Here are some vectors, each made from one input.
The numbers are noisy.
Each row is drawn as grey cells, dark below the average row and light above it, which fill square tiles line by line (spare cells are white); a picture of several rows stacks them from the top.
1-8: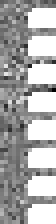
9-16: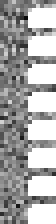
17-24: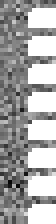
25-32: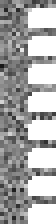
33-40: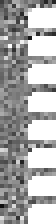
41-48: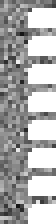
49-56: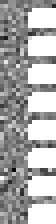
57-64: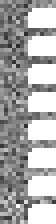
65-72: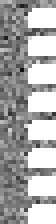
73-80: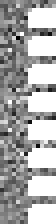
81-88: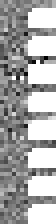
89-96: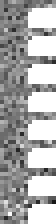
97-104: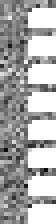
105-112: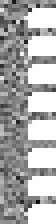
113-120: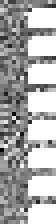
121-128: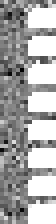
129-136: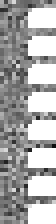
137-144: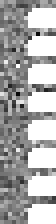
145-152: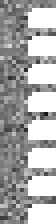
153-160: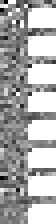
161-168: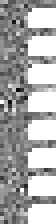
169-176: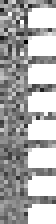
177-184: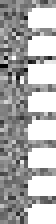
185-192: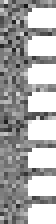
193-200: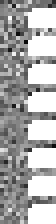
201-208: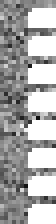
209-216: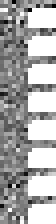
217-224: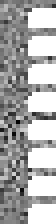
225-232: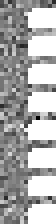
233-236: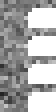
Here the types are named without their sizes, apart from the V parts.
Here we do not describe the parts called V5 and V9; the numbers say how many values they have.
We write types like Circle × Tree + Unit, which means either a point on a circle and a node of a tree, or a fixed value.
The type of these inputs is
List(Line) + (Tree + V9) × V5.
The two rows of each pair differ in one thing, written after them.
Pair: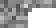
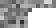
the value of V9
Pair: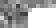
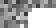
the value of V5
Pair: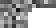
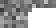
the value of V9
